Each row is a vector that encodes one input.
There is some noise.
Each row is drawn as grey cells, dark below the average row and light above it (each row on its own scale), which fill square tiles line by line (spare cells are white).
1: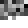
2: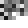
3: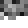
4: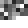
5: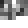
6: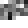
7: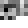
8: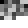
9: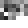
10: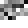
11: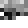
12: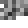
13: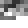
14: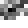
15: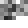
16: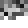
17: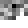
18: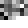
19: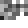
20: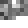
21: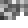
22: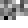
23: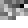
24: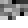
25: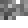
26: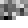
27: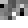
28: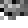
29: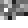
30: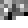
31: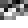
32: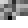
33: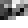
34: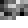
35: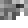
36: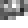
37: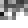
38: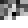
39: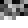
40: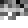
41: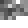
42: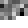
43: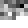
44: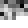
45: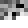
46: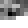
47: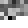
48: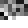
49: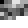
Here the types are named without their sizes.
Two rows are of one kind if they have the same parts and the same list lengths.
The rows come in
2 kinds.
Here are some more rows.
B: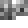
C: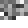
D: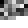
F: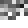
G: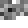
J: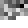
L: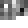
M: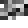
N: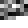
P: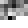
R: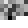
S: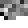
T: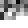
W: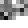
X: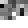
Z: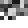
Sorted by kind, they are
B, D, G, L, M, N, R, S, W, X
C, F, J, P, T, Z

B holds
a node of a tree and three true/false values.
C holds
a node of a tree.
